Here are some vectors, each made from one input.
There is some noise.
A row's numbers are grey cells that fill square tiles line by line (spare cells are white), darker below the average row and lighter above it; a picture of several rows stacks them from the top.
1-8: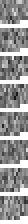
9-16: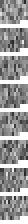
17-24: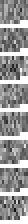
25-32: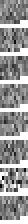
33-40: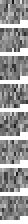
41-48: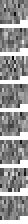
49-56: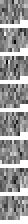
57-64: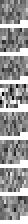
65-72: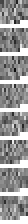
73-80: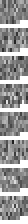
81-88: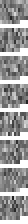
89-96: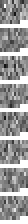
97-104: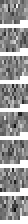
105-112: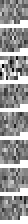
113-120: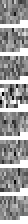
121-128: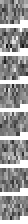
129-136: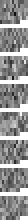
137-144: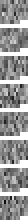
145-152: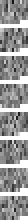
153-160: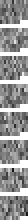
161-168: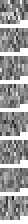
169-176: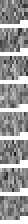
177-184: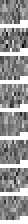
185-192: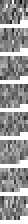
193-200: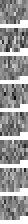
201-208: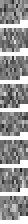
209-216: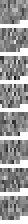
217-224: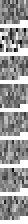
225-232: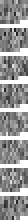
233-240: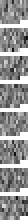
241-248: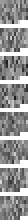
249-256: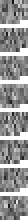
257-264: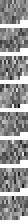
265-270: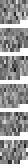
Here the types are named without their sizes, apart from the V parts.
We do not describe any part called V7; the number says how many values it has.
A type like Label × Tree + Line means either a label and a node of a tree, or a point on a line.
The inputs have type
List(Bool × V7).
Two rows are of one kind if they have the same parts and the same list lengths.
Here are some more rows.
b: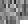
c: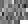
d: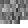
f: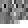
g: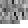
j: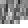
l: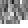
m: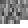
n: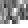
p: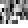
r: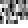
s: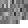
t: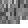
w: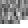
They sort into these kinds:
b, c, d, f, m, n
g, j, l, s, t, w
p, r

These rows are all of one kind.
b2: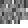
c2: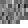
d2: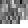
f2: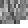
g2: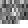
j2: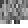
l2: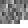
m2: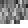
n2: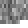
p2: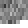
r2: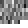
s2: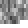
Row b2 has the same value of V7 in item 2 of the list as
j2, m2, n2 and p2.
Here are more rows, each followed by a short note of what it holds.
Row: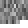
a list of two items
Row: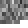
a list of two items
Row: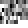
the empty list
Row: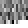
a list of two items
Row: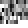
the empty list
